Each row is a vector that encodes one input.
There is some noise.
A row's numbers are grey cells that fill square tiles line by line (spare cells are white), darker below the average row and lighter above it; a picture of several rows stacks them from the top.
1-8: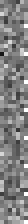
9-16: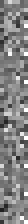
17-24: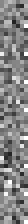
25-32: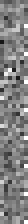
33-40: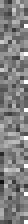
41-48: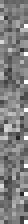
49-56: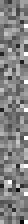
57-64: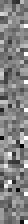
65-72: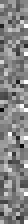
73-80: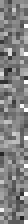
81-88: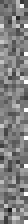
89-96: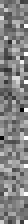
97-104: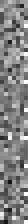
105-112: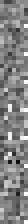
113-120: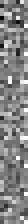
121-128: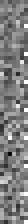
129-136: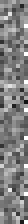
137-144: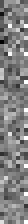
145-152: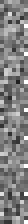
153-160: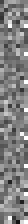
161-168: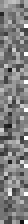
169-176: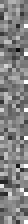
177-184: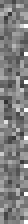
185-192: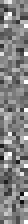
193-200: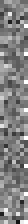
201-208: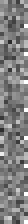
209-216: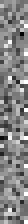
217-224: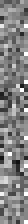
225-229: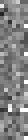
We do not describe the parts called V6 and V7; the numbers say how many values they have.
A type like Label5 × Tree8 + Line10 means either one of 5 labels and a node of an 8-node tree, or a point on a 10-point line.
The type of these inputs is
(Bool × V6 + V7) × Line11.
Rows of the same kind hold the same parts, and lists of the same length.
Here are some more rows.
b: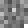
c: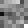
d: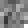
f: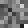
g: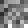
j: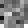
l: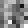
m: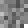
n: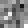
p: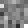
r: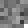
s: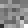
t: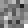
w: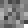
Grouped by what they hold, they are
b, d, f, j, m, r, w
c, g, l, n, p, s, t

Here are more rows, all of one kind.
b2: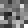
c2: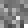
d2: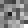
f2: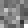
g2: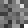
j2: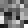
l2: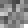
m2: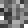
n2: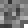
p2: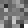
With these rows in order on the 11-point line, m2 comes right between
b2 and c2.
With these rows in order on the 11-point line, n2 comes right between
b2 and j2.
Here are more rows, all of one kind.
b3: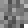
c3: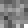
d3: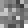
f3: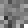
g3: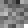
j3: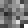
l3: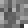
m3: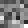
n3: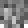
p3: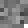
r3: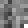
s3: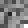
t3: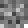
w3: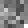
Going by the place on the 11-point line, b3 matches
d3, f3 and l3.
